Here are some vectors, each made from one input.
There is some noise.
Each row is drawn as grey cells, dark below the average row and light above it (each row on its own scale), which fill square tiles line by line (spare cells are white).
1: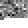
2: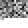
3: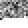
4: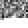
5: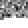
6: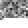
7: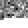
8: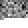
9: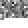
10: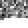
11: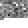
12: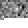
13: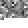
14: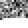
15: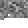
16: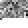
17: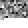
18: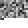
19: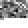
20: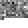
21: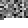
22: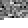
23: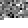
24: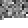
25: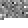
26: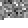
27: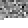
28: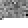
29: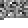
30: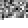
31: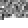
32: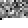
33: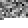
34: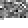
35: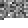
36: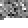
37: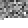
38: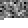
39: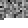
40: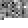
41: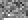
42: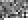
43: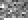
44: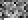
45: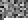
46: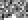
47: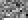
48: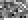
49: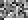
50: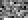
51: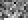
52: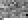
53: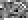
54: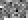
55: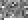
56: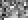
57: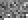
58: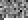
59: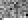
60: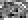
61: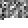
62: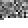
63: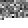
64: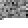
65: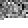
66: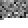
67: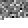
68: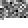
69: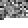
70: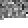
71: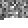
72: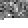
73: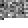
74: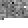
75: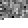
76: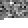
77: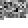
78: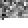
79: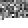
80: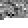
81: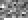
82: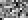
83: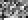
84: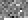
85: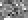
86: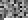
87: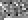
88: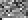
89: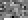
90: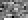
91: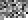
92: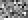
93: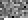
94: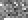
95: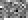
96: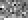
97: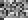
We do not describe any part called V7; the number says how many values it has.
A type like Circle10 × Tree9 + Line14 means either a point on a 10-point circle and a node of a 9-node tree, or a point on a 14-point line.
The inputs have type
(Line5 + Line6) × V7.
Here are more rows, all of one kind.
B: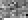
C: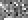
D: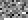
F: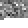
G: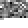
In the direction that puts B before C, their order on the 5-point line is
B, C, G, F, D.
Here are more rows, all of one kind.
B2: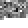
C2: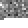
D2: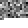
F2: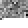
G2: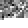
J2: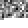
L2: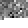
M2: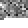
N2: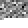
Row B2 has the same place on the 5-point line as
F2, J2 and N2.
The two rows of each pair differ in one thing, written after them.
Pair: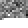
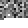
the value of V7
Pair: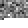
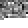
the value of V7
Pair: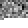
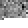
the place on the 6-point line
